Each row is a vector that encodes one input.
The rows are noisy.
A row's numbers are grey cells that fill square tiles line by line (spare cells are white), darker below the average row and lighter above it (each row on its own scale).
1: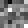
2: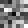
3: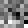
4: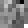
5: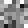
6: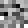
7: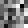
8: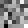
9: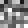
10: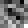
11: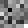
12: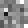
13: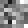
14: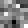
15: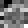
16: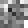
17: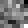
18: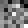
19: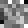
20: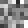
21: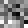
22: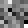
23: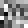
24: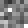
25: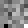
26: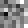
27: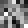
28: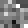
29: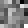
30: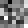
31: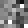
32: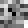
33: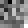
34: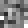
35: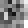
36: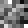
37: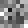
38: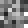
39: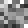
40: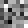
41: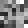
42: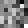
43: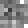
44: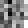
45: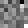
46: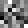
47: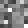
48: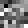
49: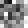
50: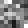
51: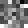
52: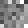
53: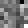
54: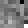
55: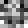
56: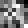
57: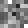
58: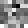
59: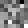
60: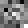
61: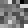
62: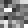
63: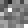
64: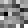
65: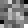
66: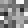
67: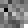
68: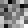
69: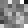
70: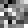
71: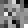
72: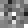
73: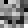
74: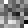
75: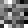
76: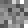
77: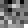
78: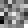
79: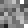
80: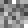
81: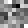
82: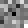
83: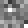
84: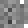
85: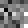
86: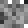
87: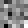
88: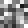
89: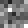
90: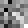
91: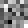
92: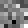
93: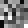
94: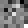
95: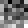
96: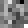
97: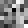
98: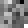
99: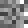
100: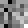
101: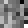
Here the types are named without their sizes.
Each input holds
two labels and five true/false values.
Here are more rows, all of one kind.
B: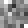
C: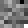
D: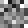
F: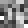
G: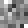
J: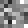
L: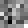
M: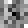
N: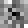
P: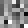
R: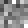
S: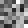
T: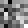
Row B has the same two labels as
G, M and N.
